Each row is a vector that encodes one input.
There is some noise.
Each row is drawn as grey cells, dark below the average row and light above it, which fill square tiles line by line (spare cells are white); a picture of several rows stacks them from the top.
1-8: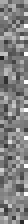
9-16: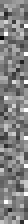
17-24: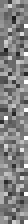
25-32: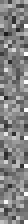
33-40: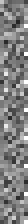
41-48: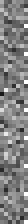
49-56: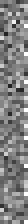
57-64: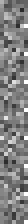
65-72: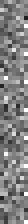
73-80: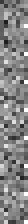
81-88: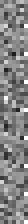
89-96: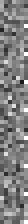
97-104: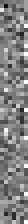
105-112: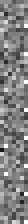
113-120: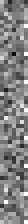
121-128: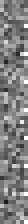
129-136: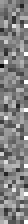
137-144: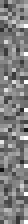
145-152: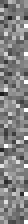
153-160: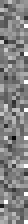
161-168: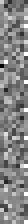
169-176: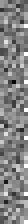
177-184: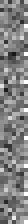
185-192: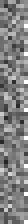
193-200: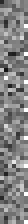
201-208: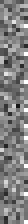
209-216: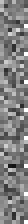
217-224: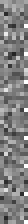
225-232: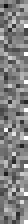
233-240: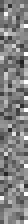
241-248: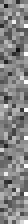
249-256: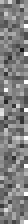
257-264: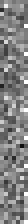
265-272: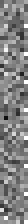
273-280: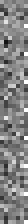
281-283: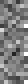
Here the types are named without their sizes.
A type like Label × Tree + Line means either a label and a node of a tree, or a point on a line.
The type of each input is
(Bool × Circle + Unit) × Line.
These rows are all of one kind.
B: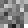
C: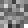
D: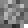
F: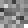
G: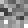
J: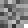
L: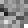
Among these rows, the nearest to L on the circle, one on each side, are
D and F.
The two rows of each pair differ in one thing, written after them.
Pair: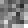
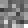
the true/false value
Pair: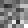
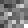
the true/false value
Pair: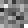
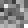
the place on the circle
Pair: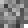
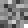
the place on the line
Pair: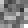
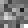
the true/false value
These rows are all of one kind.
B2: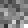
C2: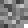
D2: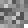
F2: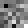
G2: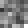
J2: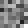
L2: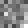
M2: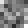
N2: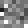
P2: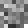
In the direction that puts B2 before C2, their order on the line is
N2, D2, P2, J2, G2, M2, L2, B2, F2, C2.
